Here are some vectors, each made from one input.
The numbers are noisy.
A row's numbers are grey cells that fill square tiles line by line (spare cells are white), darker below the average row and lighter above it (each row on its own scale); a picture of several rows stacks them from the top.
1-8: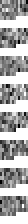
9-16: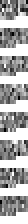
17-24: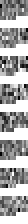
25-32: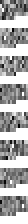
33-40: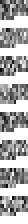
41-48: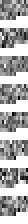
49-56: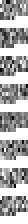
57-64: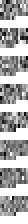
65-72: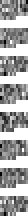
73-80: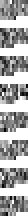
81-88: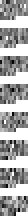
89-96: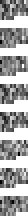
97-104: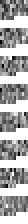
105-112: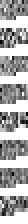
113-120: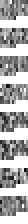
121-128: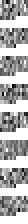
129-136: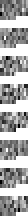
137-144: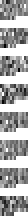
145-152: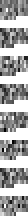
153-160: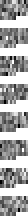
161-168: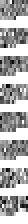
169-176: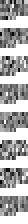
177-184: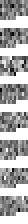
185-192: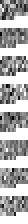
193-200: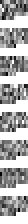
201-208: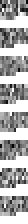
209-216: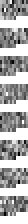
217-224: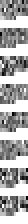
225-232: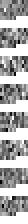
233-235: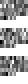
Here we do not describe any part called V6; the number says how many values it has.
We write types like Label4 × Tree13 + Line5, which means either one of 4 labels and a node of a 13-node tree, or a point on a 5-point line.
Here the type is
Bool × Bool × Bool + Line4 × V6 + List2(Line5).
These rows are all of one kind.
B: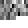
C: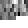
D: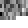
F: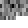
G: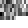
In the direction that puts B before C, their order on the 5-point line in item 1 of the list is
F, D, G, B, C.
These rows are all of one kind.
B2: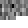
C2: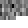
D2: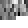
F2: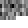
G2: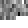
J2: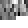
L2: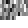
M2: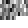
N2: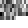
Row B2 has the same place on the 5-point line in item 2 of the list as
C2, D2 and J2.
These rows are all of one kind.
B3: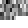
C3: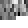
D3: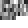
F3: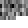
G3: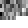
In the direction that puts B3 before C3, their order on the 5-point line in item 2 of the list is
D3, G3, B3, F3, C3.
